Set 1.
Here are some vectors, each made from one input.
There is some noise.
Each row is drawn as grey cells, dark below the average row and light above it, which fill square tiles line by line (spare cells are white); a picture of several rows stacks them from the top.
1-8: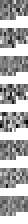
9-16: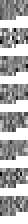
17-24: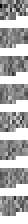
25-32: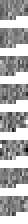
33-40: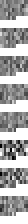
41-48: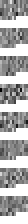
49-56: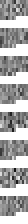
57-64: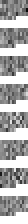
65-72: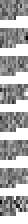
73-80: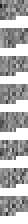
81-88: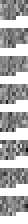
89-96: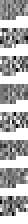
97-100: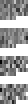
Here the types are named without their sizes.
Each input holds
a point on each of two lines and three true/false values.
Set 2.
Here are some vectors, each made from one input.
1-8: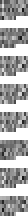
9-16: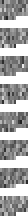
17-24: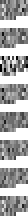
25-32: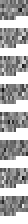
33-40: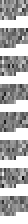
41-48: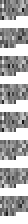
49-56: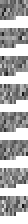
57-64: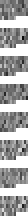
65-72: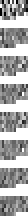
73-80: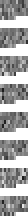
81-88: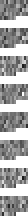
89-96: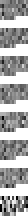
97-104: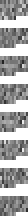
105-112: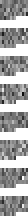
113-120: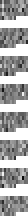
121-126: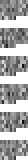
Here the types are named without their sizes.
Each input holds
a list of points on a line.
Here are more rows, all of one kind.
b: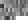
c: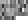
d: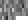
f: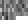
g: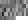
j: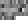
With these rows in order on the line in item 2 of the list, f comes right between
d and g.
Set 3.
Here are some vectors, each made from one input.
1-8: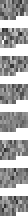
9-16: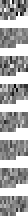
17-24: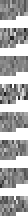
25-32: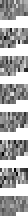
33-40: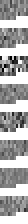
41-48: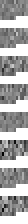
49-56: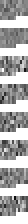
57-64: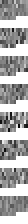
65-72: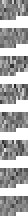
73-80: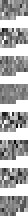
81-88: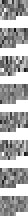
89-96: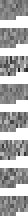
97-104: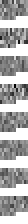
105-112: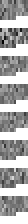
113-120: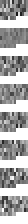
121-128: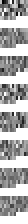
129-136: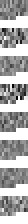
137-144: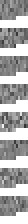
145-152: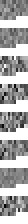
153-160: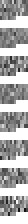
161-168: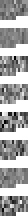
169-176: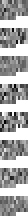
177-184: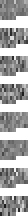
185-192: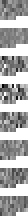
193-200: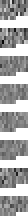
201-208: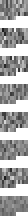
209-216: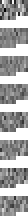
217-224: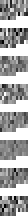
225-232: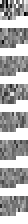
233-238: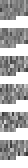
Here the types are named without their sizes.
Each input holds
either a point on a line, or a node of a tree.
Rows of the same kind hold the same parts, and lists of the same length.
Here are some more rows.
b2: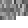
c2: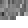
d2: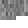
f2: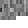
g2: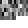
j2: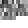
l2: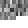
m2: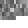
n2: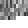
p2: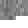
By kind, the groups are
b2, c2, j2, l2, m2, n2, p2
d2, f2, g2

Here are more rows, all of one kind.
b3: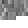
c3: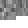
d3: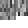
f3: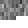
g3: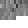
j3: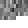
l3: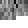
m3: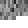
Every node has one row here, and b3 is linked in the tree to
f3.
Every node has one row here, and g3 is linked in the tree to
d3, f3, j3 and l3.
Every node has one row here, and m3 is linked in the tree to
l3.
